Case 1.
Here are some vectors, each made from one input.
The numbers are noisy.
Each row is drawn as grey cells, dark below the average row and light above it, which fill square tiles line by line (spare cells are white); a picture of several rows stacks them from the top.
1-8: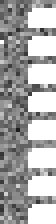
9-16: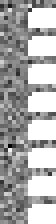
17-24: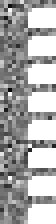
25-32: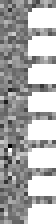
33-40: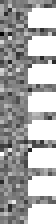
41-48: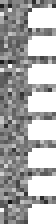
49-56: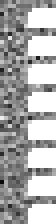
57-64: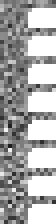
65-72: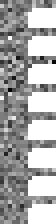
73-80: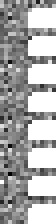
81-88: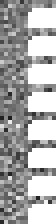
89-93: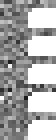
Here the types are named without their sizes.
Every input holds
a node of a tree, together with either a point on a line, or three true/false values.
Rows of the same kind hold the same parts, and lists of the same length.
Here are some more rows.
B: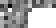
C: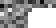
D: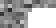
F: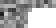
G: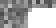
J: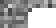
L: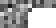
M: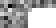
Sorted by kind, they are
B, C, L, M
D, F, G, J

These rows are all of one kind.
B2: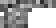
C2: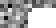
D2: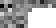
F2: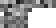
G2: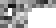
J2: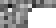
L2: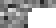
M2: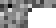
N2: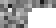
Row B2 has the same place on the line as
G2, J2 and N2.
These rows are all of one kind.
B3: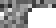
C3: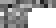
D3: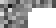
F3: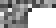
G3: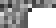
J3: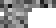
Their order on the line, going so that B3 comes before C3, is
J3, B3, G3, C3, D3, F3.
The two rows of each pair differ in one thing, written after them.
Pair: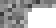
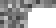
one of the three true/false values
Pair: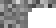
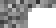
the node of the tree
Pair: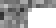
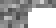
one of the three true/false values
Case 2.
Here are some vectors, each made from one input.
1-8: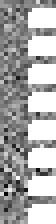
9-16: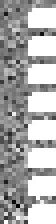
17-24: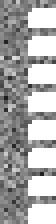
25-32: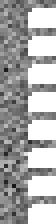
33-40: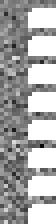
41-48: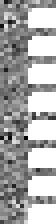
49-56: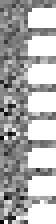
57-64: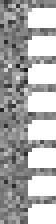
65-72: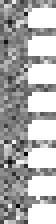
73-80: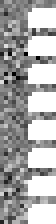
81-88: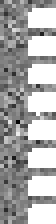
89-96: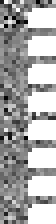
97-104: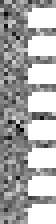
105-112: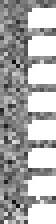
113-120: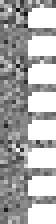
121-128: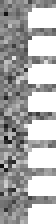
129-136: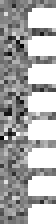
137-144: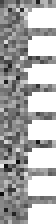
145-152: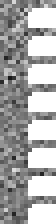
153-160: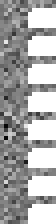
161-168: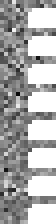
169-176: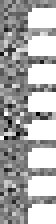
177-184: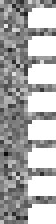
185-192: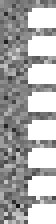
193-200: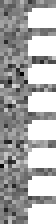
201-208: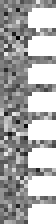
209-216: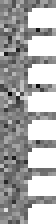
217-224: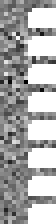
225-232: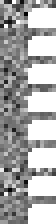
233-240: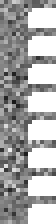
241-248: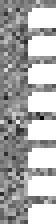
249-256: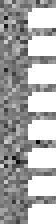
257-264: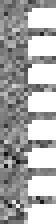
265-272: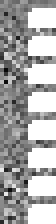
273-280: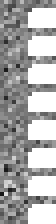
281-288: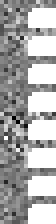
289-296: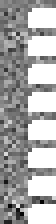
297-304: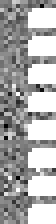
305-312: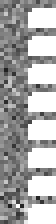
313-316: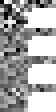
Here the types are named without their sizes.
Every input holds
either three true/false values, or a list of points on a line.
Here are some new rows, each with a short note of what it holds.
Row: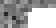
a list of one item
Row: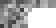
three true/false values
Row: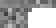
a list of one item
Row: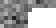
a list of two items
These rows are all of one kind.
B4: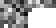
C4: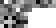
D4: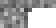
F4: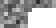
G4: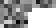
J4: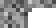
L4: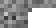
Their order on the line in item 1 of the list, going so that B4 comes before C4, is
D4, F4, J4, G4, B4, C4, L4.
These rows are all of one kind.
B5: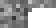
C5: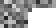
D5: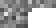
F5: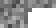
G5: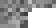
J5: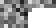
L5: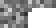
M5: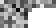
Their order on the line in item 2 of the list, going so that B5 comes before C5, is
M5, B5, J5, G5, F5, L5, C5, D5.
